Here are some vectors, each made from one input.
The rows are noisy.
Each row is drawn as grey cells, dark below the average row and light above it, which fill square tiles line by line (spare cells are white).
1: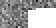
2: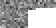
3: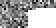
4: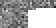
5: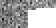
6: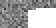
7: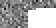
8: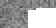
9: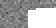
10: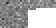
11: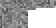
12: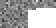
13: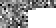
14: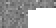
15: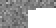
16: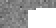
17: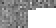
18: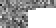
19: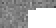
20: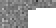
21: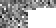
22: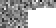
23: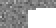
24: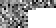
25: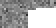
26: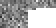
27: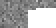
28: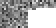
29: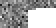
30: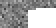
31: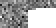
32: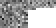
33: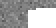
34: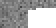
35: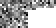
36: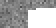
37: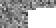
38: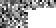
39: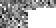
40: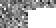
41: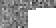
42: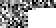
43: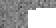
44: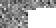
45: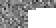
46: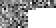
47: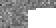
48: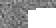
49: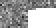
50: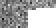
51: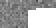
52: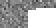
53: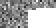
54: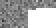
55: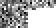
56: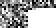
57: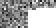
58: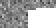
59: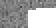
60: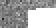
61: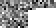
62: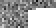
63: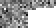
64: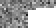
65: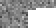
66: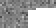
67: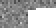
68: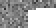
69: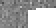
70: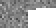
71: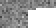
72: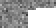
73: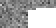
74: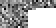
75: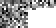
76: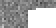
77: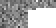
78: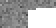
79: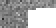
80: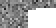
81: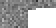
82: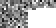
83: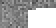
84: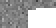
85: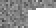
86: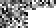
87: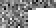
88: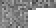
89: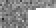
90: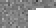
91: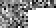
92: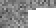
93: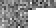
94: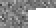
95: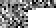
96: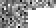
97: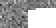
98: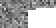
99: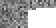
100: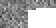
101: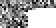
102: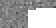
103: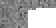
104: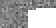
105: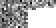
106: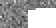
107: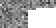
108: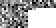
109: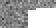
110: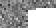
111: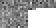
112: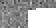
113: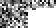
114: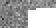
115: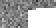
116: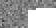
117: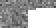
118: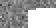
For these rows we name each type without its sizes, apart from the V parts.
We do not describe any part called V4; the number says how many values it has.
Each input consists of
a point on a line, together with a list of items, each a point on a circle and a value of V4.
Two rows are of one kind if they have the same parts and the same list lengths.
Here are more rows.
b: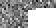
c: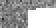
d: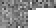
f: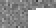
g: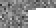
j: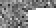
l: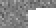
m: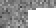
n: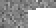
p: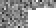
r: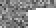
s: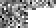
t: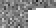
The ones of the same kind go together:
b, f, g, j, l, m, t
c, r, s
d, n, p

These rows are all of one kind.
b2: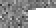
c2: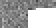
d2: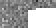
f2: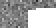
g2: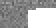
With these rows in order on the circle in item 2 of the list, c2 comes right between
d2 and f2.
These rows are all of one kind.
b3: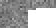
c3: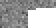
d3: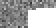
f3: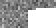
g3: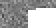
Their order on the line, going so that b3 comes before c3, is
d3, g3, b3, c3, f3.
